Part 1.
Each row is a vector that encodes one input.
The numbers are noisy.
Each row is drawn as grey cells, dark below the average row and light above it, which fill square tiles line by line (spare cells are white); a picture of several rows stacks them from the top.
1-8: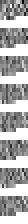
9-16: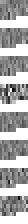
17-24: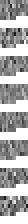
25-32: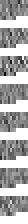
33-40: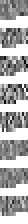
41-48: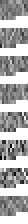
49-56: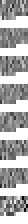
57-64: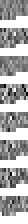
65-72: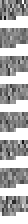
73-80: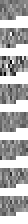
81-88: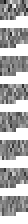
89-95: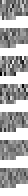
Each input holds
either a point on a 9-point circle, or a fixed value, or a node of a 7-node tree.
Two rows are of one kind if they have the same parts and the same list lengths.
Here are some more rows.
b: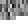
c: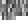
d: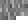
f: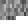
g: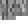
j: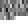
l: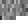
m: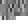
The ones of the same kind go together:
b, j, l
c, d, g, m
f

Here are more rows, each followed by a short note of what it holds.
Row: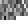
a node of a 7-node tree
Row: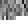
a point on a 9-point circle
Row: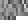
a fixed value
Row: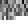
a point on a 9-point circle
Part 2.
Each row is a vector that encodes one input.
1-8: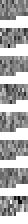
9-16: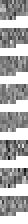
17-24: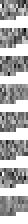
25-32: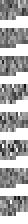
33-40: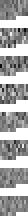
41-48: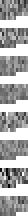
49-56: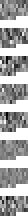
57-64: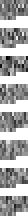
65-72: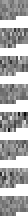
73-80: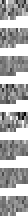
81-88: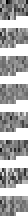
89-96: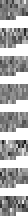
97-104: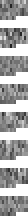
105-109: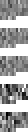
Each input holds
either a point on a 3-point line and a point on a 6-point line, or three true/false values.
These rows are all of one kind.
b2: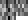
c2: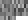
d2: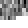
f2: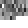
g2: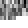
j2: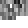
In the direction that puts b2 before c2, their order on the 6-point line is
j2, f2, b2, c2, g2, d2.
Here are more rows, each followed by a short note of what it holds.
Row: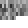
three true/false values
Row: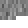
three true/false values
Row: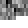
a point on a 3-point line and a point on a 6-point line
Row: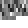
a point on a 3-point line and a point on a 6-point line
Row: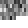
a point on a 3-point line and a point on a 6-point line
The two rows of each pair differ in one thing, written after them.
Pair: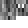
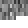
the place on the 3-point line
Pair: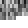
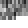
the place on the 3-point line
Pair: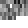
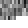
the place on the 6-point line
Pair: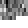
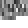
the place on the 3-point line
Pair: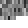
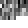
the place on the 3-point line
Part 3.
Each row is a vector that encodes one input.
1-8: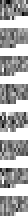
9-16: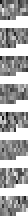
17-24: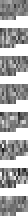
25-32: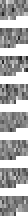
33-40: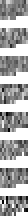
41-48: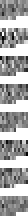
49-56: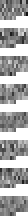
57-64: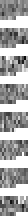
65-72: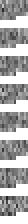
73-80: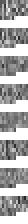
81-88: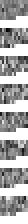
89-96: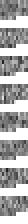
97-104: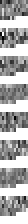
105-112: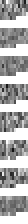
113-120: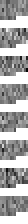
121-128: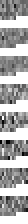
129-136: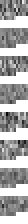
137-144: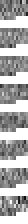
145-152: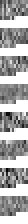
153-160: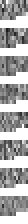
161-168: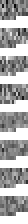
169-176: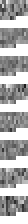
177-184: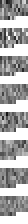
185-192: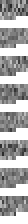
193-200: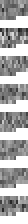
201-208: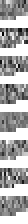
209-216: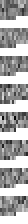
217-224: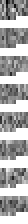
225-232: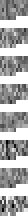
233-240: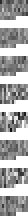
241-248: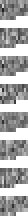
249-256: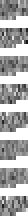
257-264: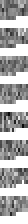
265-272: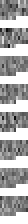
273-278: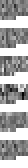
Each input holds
either a point on a 3-point line and a point on a 7-point line, or three true/false values.
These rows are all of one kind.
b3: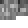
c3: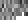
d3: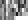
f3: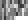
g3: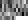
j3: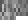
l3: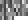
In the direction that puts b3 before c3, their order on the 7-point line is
l3, f3, d3, g3, b3, j3, c3.
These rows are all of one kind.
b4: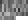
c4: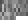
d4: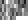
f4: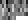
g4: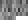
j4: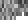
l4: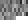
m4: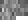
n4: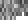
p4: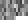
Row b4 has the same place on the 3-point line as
c4, d4 and m4.
